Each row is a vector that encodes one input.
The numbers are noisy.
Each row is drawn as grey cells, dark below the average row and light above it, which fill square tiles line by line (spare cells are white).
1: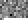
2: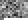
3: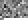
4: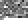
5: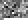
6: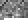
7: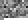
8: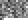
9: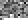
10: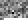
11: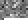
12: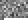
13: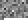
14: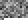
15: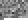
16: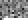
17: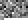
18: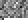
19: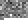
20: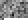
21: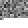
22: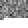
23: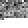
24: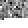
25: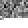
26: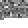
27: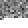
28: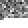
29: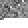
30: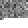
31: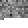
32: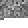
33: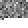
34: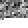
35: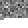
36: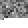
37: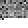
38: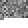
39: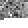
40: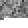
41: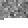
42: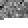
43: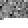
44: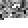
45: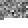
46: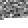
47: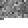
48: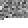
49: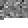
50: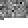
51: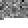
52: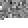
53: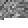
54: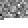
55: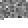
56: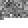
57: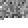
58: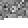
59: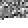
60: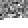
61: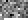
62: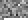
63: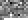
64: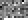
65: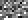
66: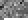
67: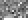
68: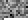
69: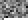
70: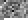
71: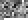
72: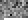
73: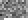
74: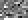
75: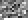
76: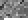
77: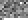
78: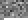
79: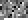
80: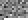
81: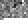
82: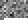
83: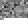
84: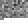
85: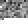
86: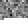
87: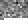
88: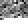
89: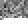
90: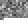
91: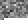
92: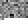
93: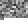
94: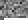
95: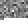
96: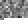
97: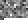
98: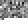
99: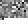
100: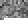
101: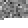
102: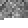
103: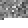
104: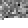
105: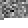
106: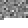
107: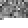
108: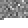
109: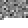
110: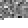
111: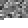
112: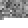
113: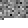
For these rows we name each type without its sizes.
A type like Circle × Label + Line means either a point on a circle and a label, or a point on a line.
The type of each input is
(Bool × Bool × Bool × Bool + Line) × Circle.
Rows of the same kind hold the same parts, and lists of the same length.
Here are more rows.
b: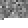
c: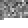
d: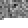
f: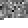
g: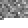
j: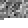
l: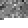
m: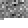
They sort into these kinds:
b, d, l, m
c, f, g, j

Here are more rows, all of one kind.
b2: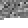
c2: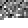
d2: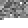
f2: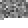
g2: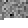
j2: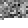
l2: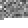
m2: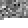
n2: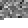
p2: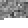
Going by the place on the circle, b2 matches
d2 and m2.
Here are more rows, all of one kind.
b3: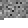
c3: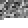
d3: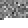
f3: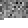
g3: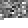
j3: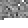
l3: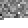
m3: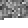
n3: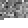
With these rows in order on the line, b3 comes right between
j3 and n3.
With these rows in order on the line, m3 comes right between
g3 and l3.
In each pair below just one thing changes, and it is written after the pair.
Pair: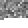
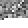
one of the four true/false values
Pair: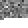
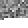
the place on the circle
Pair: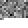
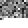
the place on the circle
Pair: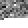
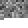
one of the four true/false values
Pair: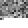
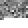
the place on the circle
